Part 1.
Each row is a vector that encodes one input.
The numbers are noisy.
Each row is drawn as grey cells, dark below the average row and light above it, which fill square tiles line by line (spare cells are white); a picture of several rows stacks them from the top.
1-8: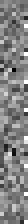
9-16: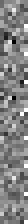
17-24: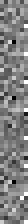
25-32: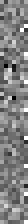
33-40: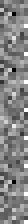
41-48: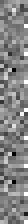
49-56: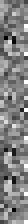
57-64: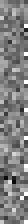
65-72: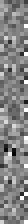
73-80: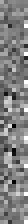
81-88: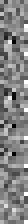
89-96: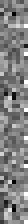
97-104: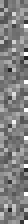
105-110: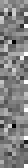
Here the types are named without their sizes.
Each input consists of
either a point on a line and a true/false value, or a node of a tree.
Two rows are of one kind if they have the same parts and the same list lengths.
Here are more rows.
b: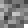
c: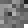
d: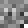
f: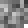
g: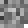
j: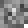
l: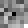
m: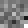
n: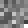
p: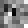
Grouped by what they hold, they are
b, c, d, f, g, j, m, n
l, p

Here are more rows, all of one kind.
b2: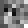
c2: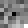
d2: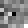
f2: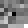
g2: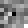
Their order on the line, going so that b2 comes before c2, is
g2, d2, b2, f2, c2.
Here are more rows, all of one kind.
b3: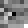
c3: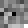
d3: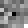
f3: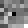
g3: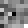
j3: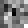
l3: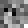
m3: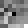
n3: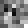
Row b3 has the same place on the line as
d3, f3 and n3.
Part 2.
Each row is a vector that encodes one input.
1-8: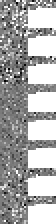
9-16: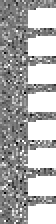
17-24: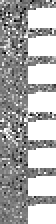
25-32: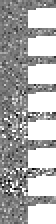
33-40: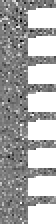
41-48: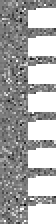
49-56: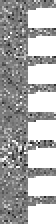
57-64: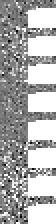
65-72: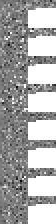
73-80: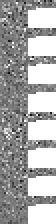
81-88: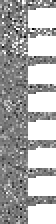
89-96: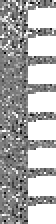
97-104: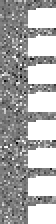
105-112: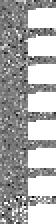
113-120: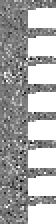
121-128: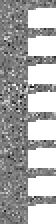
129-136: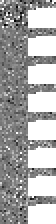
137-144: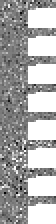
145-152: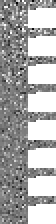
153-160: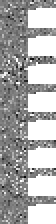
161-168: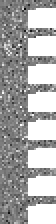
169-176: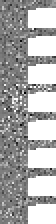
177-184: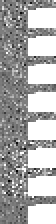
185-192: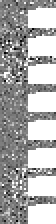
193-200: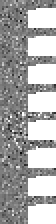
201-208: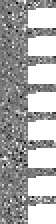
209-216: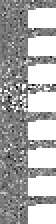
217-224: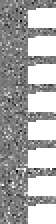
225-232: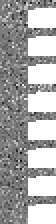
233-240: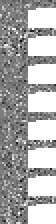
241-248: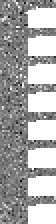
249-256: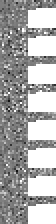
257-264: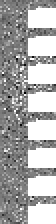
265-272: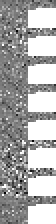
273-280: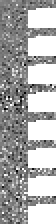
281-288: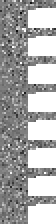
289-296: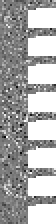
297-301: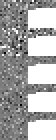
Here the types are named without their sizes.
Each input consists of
a list of points on a circle.
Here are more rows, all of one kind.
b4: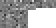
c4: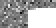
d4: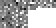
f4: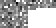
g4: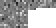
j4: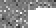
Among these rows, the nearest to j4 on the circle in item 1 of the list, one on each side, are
c4 and d4.
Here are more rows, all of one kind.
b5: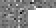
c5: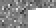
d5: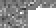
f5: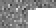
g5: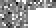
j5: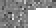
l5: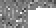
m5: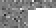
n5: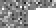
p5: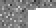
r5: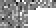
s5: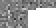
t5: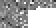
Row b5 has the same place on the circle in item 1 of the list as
g5, j5 and m5.
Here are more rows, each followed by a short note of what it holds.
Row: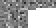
a list of two items
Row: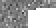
a list of two items
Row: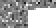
a list of three items
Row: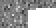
a list of three items
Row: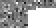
a list of one item
